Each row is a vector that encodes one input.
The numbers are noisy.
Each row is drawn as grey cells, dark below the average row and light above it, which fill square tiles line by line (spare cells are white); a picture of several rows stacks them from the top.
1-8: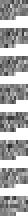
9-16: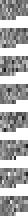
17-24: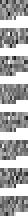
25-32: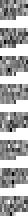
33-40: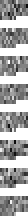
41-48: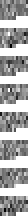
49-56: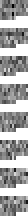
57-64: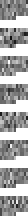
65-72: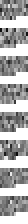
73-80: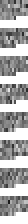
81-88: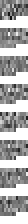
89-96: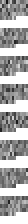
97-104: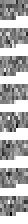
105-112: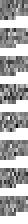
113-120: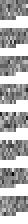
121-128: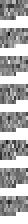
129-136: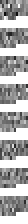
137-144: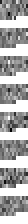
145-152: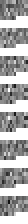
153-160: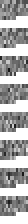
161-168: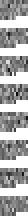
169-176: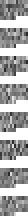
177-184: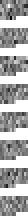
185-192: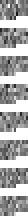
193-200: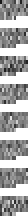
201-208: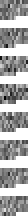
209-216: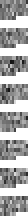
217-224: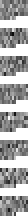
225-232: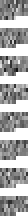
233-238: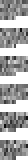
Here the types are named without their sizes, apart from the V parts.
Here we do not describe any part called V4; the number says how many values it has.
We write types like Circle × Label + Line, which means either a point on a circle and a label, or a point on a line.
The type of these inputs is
Bool × Bool × Bool × Line + Label × List(V4).
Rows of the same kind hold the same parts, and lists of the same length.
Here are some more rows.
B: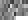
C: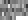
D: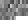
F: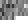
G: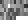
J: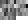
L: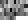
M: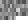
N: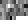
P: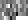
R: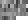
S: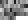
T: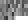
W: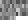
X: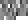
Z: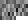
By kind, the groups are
B, D, F, M, R, T, W
C
G, N, P, X, Z
J, L, S

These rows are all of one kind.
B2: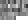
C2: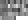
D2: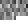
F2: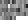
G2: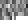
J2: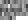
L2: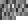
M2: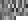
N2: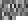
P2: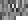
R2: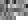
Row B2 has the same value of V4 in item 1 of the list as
C2, D2, M2 and P2.
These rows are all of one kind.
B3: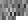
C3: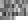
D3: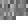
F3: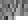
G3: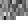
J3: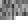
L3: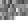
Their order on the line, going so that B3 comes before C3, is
B3, D3, C3, J3, L3, G3, F3.
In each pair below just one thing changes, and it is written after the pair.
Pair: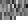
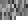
the value of V4 in item 2 of the list
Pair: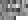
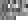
the value of V4 in item 2 of the list
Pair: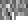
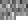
the value of V4 in item 1 of the list
